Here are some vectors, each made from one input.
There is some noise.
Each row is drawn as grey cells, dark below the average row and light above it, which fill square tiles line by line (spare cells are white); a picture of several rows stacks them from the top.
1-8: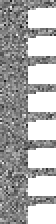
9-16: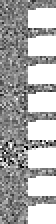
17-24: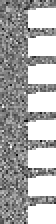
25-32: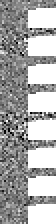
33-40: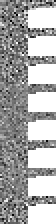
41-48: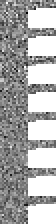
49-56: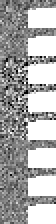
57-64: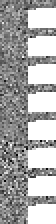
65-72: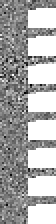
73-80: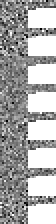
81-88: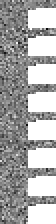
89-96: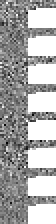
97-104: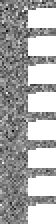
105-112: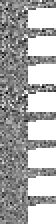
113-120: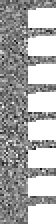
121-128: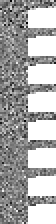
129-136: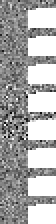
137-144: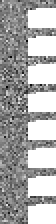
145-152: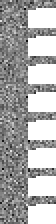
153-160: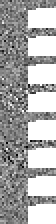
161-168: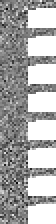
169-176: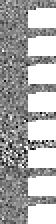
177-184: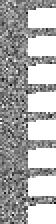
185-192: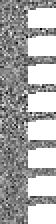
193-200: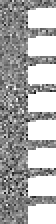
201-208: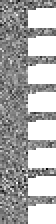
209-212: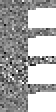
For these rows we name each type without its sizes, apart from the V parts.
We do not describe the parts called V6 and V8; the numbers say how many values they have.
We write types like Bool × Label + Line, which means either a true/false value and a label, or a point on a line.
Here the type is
Bool × Label × V6 × V8.
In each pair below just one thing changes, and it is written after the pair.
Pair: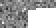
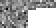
the true/false value
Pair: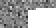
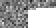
the value of V8
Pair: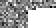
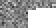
the value of V6
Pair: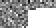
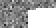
the value of V8
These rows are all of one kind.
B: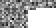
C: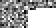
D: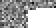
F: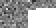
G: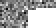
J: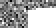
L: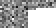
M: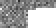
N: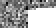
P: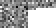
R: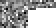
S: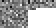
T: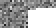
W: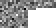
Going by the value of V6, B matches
F, M, P and S.
